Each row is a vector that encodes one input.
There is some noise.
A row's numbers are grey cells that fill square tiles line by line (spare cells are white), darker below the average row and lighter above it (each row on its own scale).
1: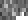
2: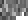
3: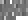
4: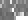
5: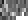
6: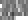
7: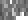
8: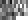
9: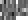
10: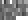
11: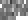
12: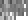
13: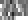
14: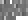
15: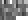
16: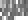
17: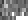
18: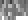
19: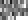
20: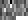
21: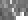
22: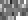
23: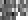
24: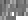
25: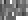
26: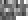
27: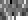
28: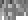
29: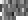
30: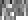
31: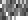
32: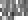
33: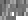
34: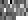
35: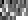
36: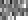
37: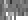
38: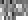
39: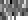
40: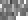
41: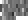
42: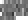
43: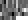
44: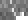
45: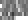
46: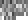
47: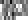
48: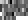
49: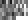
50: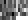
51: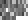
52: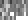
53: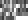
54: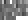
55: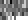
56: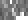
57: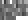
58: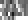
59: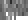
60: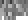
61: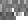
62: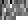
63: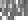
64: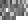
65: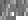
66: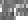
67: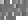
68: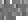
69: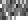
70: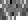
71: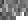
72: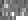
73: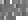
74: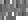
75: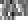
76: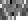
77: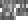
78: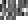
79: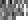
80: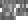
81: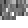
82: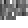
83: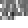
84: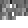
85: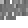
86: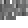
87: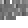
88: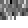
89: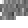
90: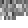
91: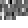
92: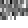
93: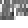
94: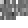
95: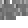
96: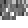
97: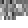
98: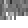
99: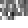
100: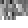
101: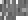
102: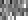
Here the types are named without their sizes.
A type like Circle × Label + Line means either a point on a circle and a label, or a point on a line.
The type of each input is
Label.
